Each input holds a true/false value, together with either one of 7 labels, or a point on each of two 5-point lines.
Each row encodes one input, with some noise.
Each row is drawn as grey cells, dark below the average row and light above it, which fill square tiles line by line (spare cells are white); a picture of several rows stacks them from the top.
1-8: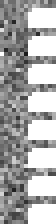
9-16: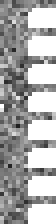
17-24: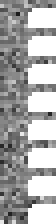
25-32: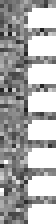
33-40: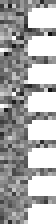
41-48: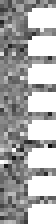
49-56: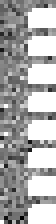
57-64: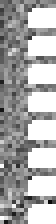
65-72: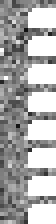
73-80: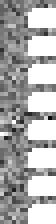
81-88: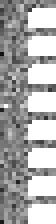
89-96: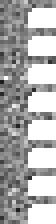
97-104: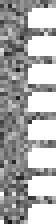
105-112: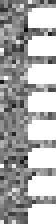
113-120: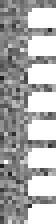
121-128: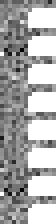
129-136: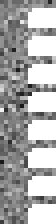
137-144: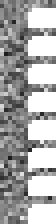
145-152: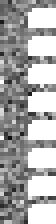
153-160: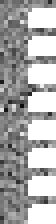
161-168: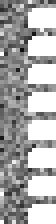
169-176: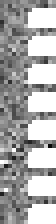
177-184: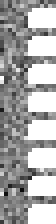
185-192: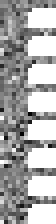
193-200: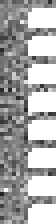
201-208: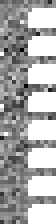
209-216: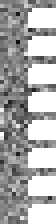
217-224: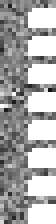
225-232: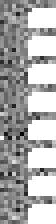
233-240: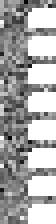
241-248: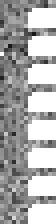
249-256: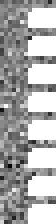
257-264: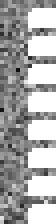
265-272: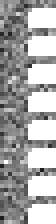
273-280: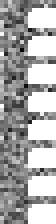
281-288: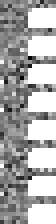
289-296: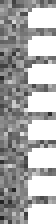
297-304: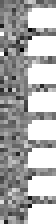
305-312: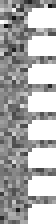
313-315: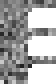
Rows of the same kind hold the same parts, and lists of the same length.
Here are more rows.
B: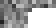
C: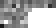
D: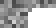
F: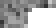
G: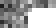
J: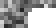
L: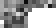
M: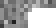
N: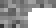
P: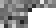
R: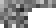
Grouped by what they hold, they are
B, F, G, P, R
C, D, J, L, M, N

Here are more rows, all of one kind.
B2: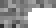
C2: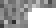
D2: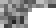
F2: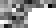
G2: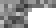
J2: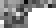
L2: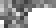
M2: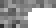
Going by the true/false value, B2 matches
C2 and M2.
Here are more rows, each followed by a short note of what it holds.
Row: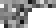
a point on each of two 5-point lines and a true/false value
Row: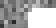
one of 7 labels and a true/false value
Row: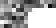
one of 7 labels and a true/false value
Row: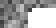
a point on each of two 5-point lines and a true/false value
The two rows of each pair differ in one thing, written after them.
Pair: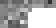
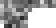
the true/false value
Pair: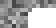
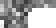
the true/false value
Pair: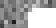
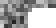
the true/false value
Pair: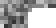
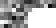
the label
